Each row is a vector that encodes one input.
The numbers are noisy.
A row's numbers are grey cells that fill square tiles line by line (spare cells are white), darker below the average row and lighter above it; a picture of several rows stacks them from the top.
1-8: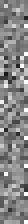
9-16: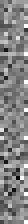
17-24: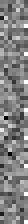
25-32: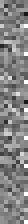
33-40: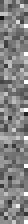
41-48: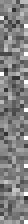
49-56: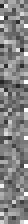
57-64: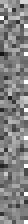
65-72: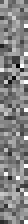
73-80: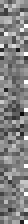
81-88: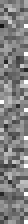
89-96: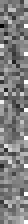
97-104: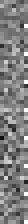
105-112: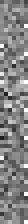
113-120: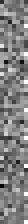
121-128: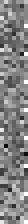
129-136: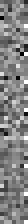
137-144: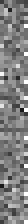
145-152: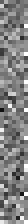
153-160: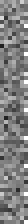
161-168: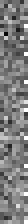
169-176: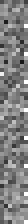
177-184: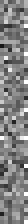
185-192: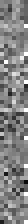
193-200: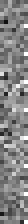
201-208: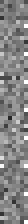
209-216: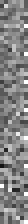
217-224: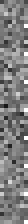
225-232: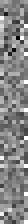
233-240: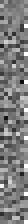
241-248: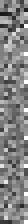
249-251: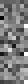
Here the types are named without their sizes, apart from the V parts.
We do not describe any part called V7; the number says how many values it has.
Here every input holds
a list of items, each a true/false value and a value of V7.
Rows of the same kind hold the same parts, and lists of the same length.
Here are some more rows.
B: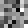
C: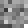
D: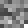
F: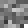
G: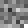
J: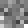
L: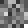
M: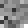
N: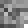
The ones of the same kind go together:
B
C, D, N
F, G, L
J, M

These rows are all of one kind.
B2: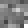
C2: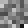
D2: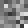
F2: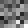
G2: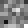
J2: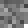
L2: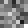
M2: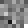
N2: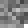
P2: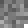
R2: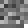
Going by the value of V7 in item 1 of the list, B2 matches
F2 and G2.
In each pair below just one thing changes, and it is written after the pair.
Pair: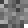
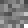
the value of V7 in item 1 of the list
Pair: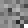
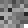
the true/false value in item 1 of the list
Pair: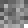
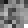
the true/false value in item 1 of the list
